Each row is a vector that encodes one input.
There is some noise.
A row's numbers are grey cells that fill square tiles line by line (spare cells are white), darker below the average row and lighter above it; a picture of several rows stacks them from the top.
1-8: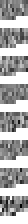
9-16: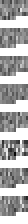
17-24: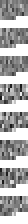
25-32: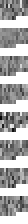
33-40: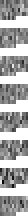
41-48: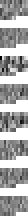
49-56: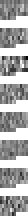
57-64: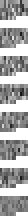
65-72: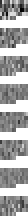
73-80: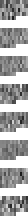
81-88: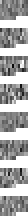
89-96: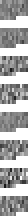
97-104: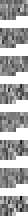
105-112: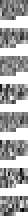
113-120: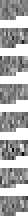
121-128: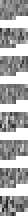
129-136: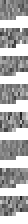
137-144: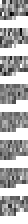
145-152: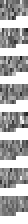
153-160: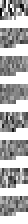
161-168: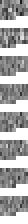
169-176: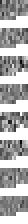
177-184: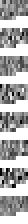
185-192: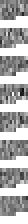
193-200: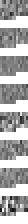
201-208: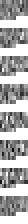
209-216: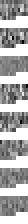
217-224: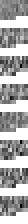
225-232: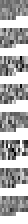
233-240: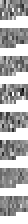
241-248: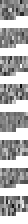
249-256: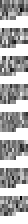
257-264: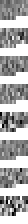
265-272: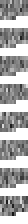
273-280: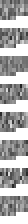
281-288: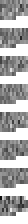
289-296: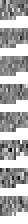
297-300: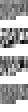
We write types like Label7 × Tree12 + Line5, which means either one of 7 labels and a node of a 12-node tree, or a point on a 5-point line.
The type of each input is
Label5 + Line3 × Line3.
